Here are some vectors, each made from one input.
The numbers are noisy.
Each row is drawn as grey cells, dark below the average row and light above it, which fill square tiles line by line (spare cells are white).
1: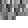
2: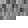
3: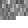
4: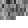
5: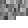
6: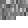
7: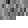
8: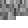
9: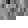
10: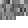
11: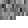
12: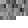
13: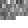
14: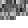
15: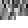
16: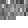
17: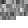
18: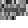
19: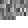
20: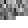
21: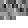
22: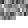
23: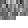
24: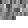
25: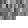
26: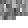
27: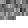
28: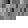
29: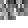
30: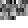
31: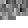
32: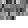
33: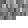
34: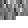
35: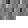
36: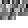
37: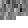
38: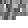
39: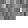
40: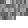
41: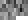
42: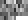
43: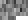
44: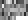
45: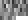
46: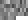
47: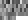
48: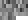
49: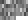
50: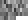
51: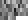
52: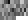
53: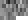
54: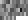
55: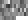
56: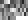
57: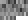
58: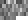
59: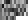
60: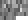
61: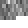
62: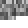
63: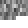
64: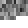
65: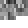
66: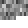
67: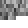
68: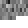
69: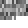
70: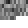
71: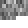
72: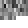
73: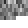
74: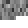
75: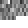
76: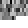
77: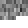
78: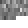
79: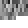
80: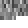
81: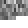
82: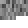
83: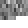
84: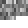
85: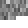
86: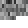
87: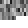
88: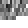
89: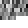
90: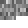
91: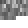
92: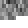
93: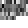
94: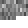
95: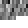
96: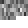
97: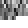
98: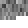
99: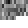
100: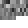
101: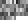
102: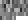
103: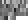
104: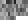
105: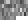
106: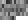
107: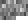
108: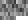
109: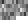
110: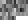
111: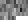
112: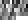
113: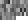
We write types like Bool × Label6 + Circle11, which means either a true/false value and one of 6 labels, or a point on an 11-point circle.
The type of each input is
Bool × Line5.
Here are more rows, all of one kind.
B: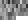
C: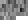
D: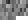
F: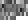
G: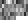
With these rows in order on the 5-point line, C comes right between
F and G.
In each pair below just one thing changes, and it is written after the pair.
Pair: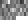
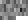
the true/false value
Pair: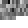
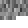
the place on the 5-point line
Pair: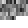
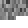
the place on the 5-point line
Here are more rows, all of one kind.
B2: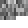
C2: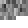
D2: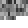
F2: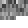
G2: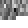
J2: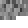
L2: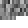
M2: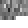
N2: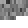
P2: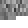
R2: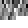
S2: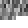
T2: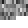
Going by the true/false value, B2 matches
G2, M2, P2 and T2.
